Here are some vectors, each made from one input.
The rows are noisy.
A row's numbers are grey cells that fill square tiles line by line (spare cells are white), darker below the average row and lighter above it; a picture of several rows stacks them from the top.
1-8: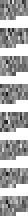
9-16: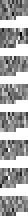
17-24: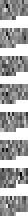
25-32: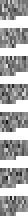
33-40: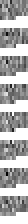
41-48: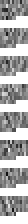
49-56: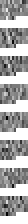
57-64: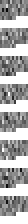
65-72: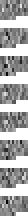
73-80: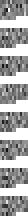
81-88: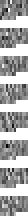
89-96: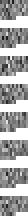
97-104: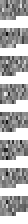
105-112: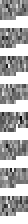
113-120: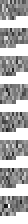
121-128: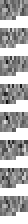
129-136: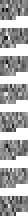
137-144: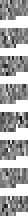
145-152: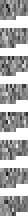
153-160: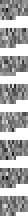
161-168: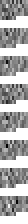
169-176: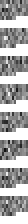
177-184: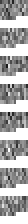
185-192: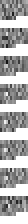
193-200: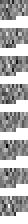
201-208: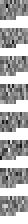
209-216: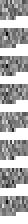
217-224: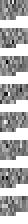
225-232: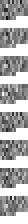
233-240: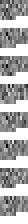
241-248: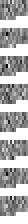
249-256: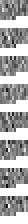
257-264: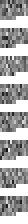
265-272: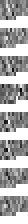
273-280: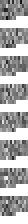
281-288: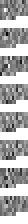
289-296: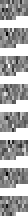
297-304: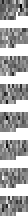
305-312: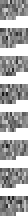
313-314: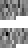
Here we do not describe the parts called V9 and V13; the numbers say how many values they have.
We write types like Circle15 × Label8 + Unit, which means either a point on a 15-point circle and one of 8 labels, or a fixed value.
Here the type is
List2(Line11) + (Tree11 + V13) × V9.
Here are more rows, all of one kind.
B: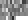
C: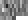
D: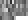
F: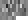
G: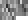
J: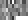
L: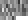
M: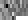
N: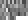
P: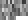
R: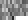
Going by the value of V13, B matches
G, L and R.
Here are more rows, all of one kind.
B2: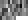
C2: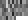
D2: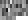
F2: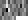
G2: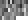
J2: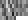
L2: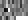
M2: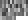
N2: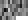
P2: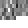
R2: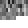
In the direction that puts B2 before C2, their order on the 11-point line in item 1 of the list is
G2, R2, M2, D2, F2, B2, N2, L2, C2, J2, P2.
